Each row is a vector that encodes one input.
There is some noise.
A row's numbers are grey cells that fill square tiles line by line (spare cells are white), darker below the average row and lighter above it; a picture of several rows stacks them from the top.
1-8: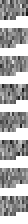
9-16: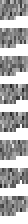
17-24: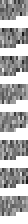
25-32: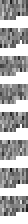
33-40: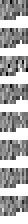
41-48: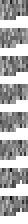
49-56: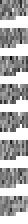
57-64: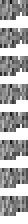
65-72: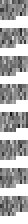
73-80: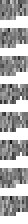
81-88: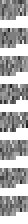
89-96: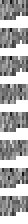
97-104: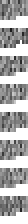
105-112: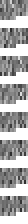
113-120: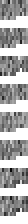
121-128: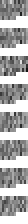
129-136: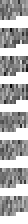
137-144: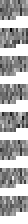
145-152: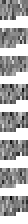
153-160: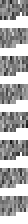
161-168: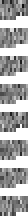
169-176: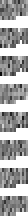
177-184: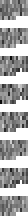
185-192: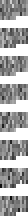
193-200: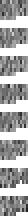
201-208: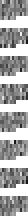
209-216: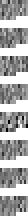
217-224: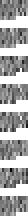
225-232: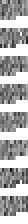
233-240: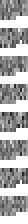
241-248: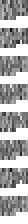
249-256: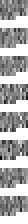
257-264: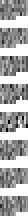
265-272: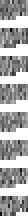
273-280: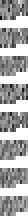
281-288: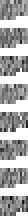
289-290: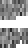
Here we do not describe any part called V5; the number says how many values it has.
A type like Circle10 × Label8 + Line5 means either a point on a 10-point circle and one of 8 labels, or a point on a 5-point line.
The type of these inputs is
(Bool × Circle10 + Unit) × Line6 × V5 + List2(Line7).
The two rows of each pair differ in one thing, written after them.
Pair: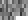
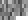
the place on the 10-point circle
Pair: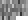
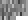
the true/false value
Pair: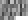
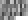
the place on the 10-point circle
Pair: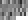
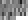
the place on the 10-point circle
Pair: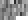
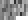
the true/false value
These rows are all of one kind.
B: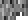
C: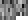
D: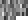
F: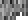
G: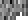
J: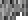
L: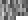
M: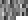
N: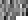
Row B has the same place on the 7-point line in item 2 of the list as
C and M.
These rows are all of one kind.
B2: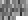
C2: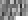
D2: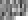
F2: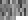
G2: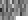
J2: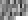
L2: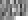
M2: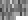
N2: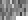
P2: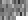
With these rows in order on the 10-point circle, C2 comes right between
F2 and M2.
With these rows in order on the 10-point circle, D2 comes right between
B2 and J2.
